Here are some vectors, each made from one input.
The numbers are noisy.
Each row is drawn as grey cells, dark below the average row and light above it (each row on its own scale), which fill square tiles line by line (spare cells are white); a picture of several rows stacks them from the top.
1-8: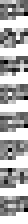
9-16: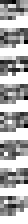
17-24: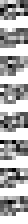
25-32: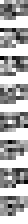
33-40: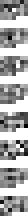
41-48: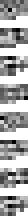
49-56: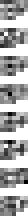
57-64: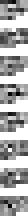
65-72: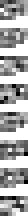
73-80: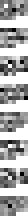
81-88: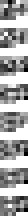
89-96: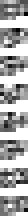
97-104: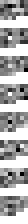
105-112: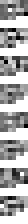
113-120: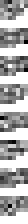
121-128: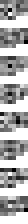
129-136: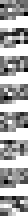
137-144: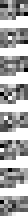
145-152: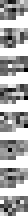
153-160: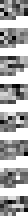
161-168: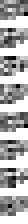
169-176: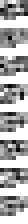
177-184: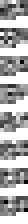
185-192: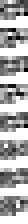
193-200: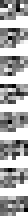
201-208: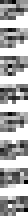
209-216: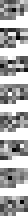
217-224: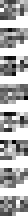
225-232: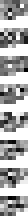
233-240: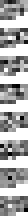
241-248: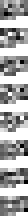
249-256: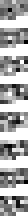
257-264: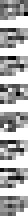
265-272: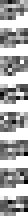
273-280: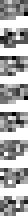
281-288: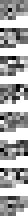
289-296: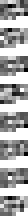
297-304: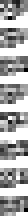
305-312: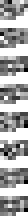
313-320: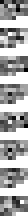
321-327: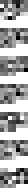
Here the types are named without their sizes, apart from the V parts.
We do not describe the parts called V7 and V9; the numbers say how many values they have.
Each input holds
three true/false values, together with either a label and a value of V9, or a value of V7.
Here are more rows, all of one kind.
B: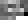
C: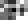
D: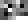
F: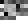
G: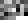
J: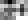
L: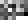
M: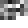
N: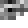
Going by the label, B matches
C and F.
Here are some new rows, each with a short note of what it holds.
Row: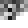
three true/false values and a value of V7
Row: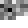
three true/false values and a value of V7
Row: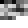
a label, three true/false values and a value of V9
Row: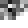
three true/false values and a value of V7
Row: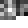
a label, three true/false values and a value of V9
